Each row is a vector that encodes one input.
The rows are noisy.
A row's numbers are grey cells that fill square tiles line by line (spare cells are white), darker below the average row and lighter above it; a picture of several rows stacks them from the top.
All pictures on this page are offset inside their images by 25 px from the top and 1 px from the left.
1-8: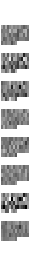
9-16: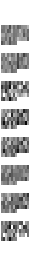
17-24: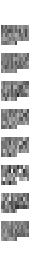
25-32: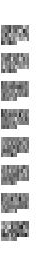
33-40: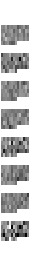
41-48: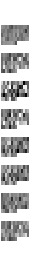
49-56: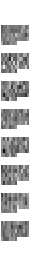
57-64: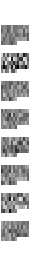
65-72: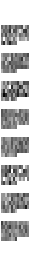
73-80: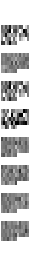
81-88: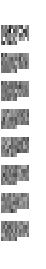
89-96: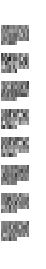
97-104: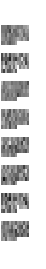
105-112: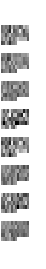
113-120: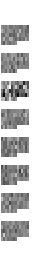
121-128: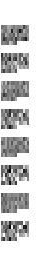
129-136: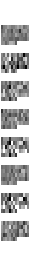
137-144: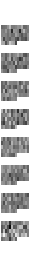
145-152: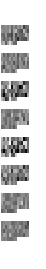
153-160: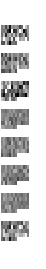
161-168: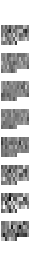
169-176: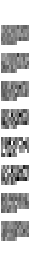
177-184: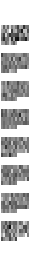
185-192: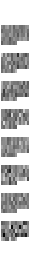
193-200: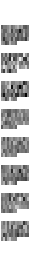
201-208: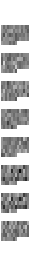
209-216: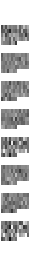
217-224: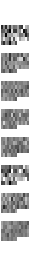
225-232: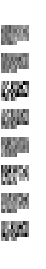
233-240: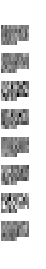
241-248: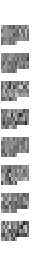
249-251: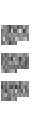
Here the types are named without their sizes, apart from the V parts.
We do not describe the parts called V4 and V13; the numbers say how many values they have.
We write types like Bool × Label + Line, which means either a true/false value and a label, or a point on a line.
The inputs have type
(Bool × Bool × Bool + Unit) × (Line × V13 + V4).
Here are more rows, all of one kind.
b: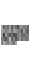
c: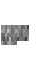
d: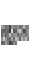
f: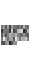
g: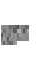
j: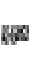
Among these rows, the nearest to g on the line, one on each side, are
c and j.
